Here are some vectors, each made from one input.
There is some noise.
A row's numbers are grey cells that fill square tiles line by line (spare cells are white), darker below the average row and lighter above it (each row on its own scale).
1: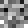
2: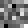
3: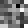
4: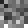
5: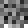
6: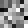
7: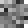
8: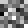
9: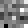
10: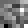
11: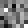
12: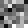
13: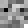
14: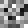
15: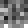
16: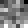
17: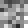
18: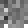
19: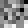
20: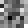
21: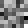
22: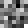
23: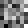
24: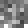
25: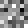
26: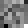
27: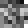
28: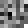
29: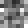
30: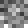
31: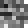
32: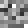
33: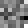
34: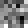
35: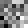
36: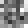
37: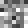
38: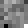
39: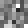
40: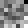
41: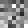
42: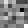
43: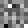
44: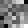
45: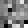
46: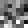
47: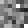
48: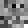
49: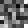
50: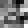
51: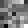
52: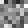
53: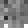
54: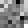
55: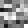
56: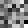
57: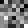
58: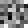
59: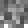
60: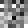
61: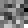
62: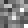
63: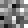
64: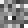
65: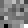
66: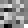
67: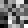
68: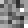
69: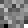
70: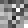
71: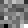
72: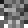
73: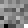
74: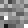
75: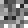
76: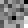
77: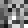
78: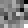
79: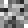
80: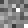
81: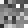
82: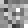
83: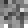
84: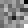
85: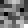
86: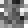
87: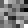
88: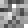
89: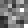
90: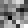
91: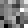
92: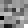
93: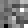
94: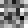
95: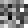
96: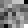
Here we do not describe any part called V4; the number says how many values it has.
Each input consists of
a node of a 7-node tree, together with either three true/false values, or a value of V4.
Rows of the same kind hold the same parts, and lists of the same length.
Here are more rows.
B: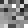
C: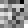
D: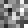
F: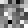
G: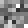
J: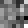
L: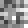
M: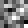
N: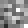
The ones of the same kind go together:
B, C, F, G, J
D, L, M, N

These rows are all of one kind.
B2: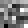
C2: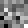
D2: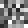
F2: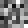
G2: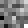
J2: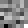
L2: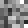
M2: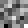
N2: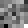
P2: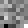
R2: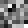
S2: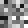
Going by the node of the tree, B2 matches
G2 and M2.
